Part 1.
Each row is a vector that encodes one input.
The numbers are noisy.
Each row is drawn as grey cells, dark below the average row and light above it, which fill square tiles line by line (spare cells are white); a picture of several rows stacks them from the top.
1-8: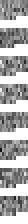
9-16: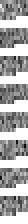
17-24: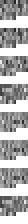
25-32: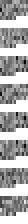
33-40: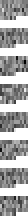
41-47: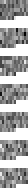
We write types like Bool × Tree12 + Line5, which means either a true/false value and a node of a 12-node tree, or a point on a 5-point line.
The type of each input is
Circle8.
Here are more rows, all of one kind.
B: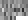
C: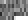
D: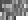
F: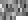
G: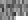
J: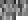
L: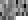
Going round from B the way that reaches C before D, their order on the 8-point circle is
B, F, L, C, G, J, D.
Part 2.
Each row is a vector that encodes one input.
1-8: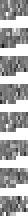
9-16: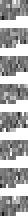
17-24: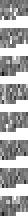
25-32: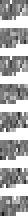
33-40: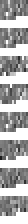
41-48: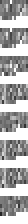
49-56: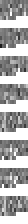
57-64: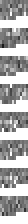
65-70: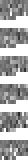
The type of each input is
Label11.
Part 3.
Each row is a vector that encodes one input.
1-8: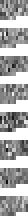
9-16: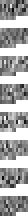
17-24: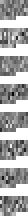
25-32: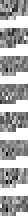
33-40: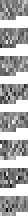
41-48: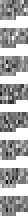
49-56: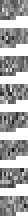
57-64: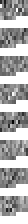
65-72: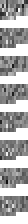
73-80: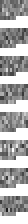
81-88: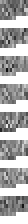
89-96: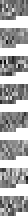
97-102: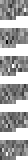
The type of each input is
Bool × Bool × Bool × Bool + Unit.
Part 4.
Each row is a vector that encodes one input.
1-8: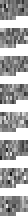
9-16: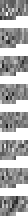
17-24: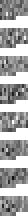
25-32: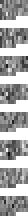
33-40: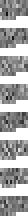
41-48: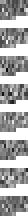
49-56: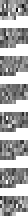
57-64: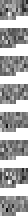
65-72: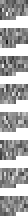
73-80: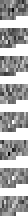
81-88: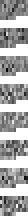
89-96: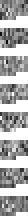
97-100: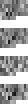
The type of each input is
Bool × Bool × Bool × Bool + Unit.
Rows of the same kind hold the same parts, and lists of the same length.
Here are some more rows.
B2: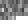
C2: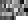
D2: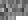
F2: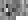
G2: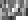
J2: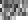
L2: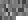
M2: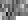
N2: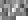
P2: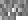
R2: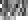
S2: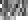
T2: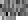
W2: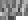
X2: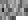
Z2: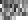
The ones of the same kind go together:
B2, C2, D2, F2, G2, L2, M2, N2, P2, T2, W2, X2
J2, R2, S2, Z2

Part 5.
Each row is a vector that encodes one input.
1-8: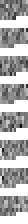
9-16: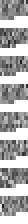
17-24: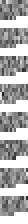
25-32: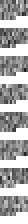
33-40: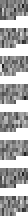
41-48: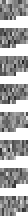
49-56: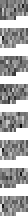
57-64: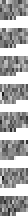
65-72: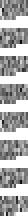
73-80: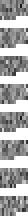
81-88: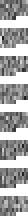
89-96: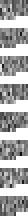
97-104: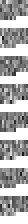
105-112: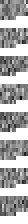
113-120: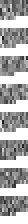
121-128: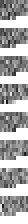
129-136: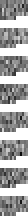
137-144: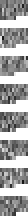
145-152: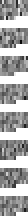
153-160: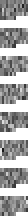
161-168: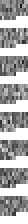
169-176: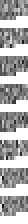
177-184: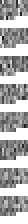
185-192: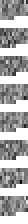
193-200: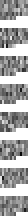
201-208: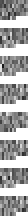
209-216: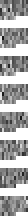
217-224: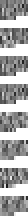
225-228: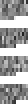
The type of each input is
Circle18.
